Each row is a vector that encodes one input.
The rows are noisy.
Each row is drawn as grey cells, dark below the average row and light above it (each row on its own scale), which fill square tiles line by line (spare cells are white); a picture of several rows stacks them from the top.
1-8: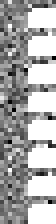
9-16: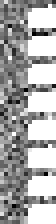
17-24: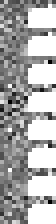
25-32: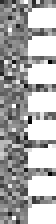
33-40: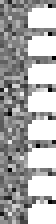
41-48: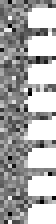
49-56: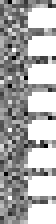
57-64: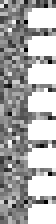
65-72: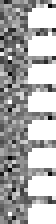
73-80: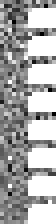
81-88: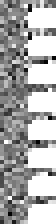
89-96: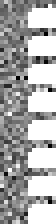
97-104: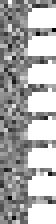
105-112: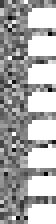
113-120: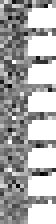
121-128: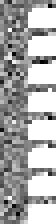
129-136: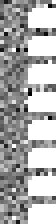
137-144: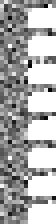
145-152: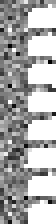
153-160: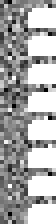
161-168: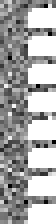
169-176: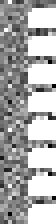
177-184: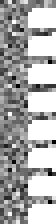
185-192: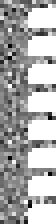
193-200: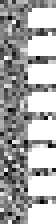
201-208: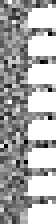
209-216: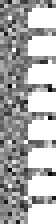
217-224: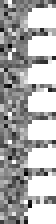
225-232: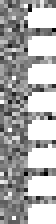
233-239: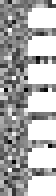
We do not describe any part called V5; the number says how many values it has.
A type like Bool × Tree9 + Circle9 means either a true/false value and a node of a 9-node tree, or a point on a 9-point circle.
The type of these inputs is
List2(Label7 × V5).
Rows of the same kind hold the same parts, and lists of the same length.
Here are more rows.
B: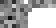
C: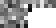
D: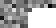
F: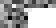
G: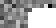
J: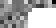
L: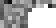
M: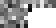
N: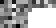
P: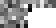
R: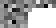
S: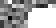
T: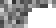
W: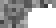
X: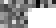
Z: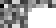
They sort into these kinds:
B, F, J, N, R, S, T, W, X
C, M, P
D, G, L, Z

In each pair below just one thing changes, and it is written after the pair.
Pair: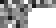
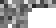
the label in item 2 of the list
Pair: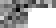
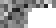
the label in item 1 of the list
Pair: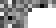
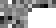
the label in item 2 of the list
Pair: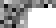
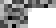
the label in item 1 of the list
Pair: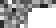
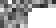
the value of V5 in item 2 of the list
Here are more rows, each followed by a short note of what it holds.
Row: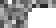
a list of two items
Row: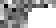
a list of two items
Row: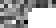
a list of two items
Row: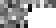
the empty list
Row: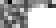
a list of one item
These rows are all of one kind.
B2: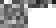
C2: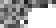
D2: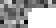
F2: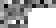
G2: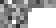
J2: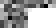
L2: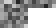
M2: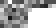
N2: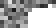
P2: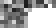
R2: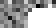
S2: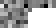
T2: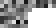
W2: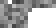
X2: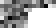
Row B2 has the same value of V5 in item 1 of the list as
C2, D2, F2 and T2.
